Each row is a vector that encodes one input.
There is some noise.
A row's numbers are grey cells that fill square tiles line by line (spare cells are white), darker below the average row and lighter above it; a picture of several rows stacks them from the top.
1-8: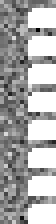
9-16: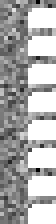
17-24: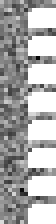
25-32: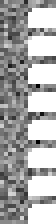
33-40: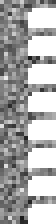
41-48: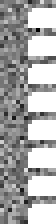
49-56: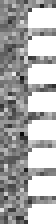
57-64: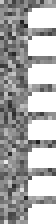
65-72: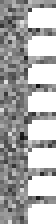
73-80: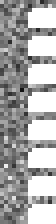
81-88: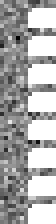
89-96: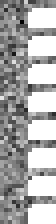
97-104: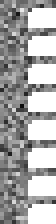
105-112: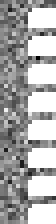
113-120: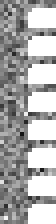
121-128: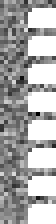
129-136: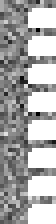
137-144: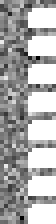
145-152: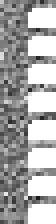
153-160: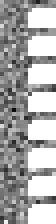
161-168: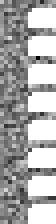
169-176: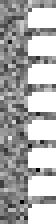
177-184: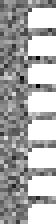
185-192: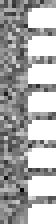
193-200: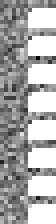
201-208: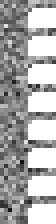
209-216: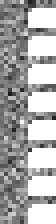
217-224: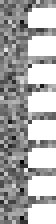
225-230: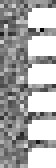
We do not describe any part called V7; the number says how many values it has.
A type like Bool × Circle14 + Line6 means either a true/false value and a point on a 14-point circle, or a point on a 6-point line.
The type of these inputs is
Bool × Bool × Bool × Label9 + Label8 × (Label8 + V7 × V7) + Unit.
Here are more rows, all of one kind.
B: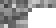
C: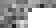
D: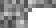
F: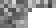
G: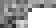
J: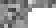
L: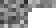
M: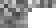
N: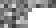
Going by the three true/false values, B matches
F, M and N.
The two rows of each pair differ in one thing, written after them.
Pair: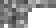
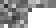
one of the three true/false values
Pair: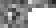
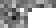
the label
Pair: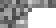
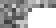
the label
